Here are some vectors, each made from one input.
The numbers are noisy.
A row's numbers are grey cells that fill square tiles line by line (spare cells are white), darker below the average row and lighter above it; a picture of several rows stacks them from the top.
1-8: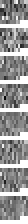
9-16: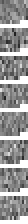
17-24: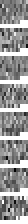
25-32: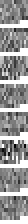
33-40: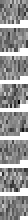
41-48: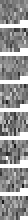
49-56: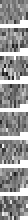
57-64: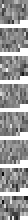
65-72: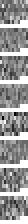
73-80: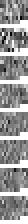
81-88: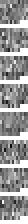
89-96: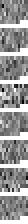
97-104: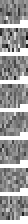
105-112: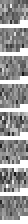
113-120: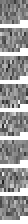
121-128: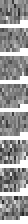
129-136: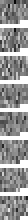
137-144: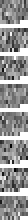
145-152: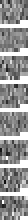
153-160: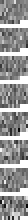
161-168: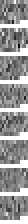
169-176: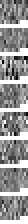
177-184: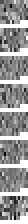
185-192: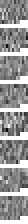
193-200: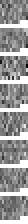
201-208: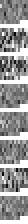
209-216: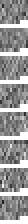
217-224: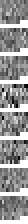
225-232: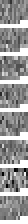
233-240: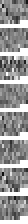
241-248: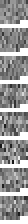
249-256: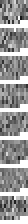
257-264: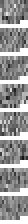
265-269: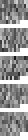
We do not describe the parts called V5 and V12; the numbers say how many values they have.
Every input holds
a point on a 6-point line, a true/false value, a value of V5 and a value of V12.
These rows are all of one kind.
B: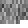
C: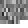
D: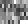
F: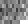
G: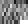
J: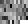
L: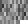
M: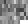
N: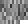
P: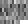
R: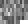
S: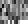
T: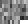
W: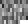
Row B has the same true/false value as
D, G, J and N.
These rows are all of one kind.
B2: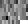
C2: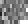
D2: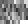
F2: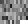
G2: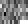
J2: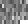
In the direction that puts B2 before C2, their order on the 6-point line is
G2, B2, C2, J2, D2, F2.
